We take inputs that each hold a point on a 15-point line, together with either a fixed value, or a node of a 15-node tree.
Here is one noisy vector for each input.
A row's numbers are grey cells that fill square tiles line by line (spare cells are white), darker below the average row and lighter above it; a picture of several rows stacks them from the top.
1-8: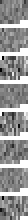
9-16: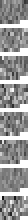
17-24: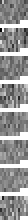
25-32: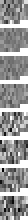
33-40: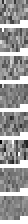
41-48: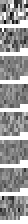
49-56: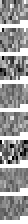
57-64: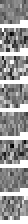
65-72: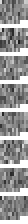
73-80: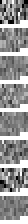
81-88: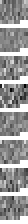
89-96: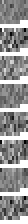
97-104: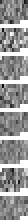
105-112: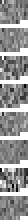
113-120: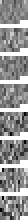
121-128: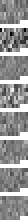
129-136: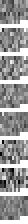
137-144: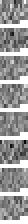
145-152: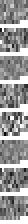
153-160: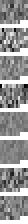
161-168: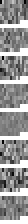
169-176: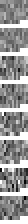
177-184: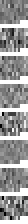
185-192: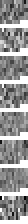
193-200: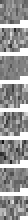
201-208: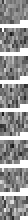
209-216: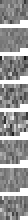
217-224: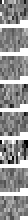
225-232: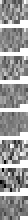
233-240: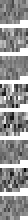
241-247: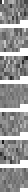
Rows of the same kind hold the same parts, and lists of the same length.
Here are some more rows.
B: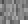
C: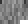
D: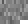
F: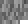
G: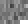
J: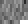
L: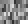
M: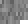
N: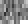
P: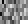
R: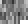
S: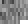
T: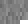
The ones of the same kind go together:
B, D, G, L, N, R
C, F, J, M, P, S, T

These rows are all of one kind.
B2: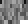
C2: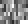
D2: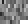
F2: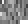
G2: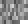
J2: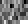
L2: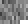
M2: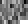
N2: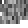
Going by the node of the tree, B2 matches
L2 and M2.
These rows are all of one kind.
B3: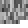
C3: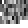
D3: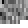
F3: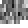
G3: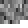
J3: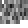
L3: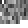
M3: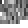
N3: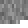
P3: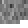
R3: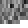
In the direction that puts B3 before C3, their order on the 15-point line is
R3, F3, J3, M3, P3, B3, C3, G3, D3, L3, N3.
